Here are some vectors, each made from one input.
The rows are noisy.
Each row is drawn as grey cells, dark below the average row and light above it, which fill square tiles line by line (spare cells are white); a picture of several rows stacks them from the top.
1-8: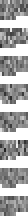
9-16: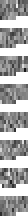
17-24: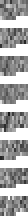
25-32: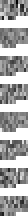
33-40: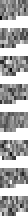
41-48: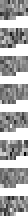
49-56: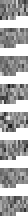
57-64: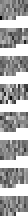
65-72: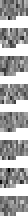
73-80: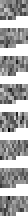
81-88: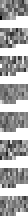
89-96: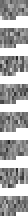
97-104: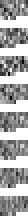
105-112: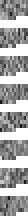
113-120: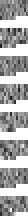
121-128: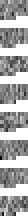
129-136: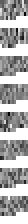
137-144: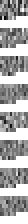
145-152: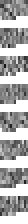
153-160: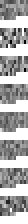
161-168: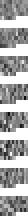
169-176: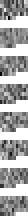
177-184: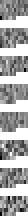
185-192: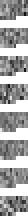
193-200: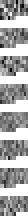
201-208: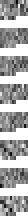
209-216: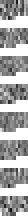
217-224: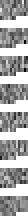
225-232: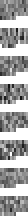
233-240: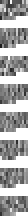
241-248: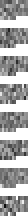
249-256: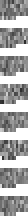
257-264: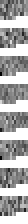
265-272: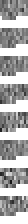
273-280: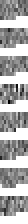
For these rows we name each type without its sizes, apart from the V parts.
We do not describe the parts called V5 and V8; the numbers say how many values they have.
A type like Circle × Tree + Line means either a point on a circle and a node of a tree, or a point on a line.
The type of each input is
Bool × Line + Label × V5 + V8.
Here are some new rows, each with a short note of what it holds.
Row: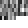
a point on a line and a true/false value
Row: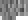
a value of V8
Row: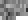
a value of V8
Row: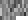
a point on a line and a true/false value
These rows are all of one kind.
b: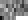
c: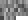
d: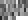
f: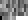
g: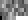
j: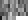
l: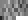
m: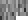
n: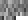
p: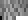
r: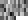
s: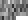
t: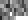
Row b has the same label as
f, g, l and p.
